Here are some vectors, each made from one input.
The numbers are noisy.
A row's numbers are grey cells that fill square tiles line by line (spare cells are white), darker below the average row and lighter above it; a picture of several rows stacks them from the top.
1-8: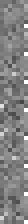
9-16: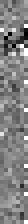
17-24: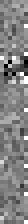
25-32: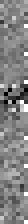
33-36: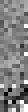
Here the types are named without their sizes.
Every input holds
a point on each of two lines and a true/false value.
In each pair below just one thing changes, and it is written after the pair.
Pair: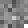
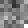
the place on one of the two lines
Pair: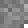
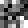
the true/false value
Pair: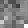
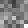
the place on one of the two lines
